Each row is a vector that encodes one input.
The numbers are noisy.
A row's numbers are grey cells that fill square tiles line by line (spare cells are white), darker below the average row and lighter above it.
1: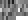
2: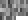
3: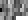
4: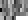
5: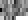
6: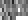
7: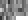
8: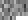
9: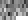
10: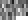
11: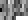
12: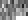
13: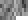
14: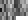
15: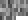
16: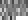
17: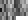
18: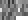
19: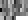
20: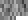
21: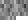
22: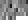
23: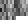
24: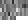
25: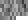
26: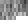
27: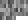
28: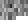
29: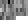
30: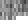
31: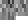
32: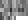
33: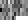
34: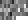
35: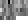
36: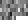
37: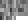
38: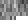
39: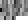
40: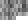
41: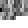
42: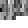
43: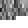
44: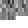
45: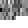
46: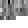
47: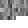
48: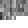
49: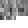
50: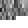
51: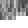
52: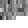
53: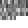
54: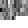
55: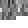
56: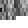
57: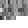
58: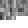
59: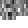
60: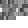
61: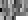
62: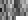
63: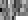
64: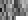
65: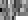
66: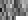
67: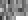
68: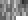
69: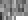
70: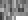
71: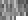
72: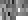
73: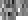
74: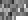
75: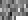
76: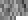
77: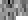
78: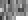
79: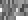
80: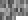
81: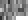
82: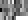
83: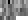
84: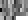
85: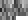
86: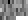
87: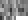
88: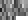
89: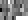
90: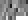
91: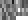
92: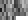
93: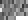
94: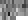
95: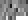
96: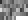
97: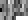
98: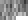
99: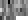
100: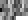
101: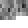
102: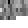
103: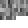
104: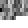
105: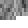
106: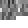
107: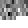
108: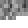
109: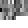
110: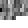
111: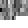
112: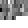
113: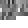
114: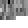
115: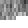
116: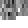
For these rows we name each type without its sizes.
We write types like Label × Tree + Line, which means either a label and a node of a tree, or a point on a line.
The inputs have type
(Bool × Bool × Bool + Unit) × (Line + Tree).
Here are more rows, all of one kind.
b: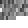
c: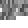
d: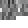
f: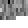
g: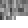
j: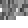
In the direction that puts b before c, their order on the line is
f, b, g, j, c, d.
